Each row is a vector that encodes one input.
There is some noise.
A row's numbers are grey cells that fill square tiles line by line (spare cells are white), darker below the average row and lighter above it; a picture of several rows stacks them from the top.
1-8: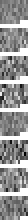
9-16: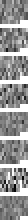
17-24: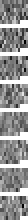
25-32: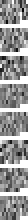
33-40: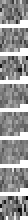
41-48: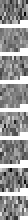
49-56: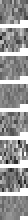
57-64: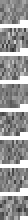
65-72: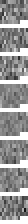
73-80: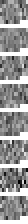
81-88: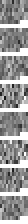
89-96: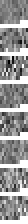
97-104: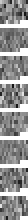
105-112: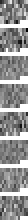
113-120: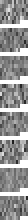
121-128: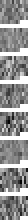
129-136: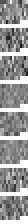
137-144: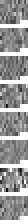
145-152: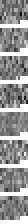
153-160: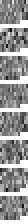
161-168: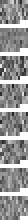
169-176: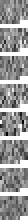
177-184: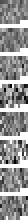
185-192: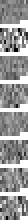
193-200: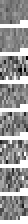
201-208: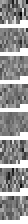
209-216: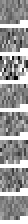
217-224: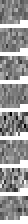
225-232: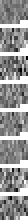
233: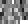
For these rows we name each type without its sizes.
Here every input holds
either two labels, or three true/false values.
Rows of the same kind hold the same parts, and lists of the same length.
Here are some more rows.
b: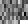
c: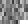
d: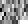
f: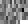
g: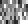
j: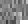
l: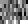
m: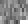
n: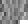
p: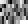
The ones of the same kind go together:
b, c, f, j, m, p
d, g, l, n

